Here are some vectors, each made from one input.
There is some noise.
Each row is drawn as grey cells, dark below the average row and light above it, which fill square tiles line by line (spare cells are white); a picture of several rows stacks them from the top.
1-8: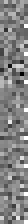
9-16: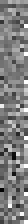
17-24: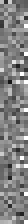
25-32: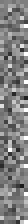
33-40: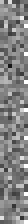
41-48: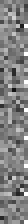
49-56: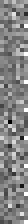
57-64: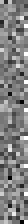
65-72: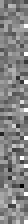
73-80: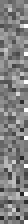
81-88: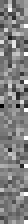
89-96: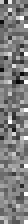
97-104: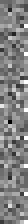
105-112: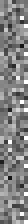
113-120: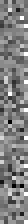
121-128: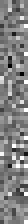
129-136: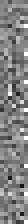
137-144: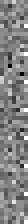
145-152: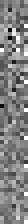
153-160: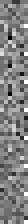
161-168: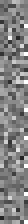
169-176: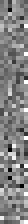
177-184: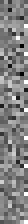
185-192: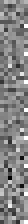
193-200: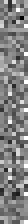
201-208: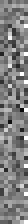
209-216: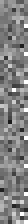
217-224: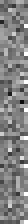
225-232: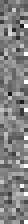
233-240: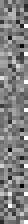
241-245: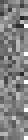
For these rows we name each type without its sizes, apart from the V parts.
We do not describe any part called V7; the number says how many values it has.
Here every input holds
three true/false values and a value of V7, together with a list of points on a line.
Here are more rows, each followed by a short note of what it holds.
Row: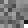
three true/false values and a value of V7, together with a list of one item
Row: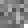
three true/false values and a value of V7, together with a list of two items
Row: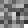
three true/false values and a value of V7, together with a list of one item
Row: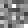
three true/false values and a value of V7, together with a list of one item
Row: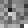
three true/false values and a value of V7, together with a list of two items
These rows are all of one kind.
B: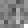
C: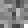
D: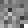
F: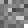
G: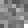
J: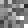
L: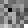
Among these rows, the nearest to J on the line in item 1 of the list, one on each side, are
B and F.
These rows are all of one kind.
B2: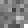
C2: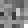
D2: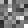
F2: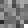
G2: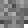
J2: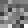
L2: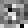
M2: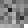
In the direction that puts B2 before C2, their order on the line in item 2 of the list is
G2, B2, F2, M2, D2, J2, L2, C2.
